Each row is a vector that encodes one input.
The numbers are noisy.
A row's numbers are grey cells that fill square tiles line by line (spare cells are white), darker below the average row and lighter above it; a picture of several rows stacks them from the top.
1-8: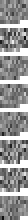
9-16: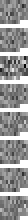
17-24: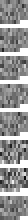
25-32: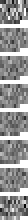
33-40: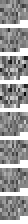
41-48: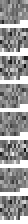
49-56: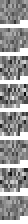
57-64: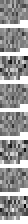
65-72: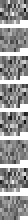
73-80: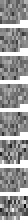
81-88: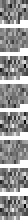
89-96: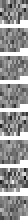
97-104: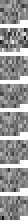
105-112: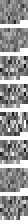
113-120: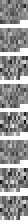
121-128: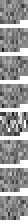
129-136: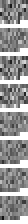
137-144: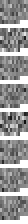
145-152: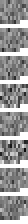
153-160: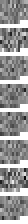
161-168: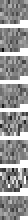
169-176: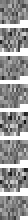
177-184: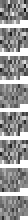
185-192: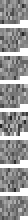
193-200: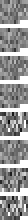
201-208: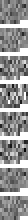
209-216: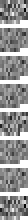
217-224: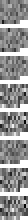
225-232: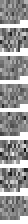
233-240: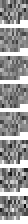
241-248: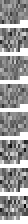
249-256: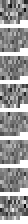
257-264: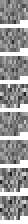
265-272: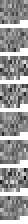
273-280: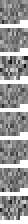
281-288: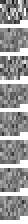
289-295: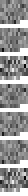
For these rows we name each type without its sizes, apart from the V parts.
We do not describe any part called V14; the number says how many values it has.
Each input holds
either a point on a circle, or a fixed value, or a label and a value of V14.
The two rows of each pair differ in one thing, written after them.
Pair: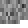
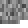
the label
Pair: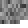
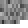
the value of V14
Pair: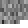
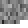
the label
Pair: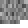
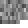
the label
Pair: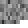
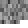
the label
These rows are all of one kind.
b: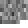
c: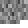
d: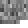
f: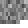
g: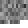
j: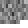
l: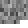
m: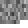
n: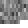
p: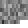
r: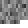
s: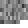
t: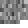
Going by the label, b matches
d and n.
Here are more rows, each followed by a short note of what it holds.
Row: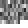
a point on a circle
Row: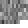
a label and a value of V14
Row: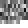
a point on a circle
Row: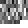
a fixed value
